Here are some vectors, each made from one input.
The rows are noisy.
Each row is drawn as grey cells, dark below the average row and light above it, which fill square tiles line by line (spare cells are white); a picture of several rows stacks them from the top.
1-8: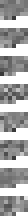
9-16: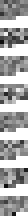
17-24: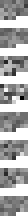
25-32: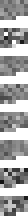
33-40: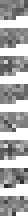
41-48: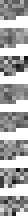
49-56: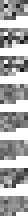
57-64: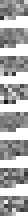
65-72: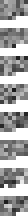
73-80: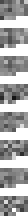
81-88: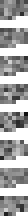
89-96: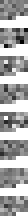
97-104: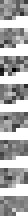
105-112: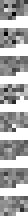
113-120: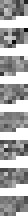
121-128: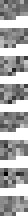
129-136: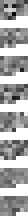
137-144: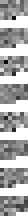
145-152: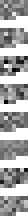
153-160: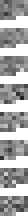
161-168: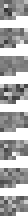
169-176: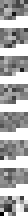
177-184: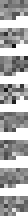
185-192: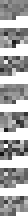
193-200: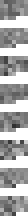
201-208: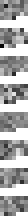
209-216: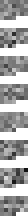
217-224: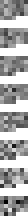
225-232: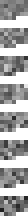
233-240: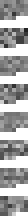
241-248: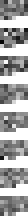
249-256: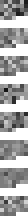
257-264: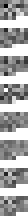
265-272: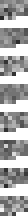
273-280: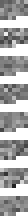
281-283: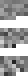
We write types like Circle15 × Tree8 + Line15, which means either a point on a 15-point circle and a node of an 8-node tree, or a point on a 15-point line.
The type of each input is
(Bool × Bool × Bool × Bool + Unit) × Circle5 + Circle18 + Unit.
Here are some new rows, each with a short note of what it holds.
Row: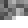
a point on a 5-point circle
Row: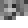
a point on an 18-point circle
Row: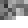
a point on a 5-point circle
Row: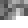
a point on a 5-point circle
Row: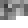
a point on a 5-point circle
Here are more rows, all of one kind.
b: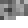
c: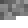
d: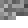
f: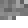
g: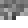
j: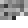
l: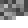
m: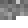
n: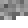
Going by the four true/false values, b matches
c, l and m.
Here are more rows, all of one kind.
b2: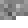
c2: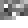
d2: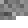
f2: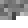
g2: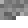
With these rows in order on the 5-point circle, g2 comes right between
b2 and f2.
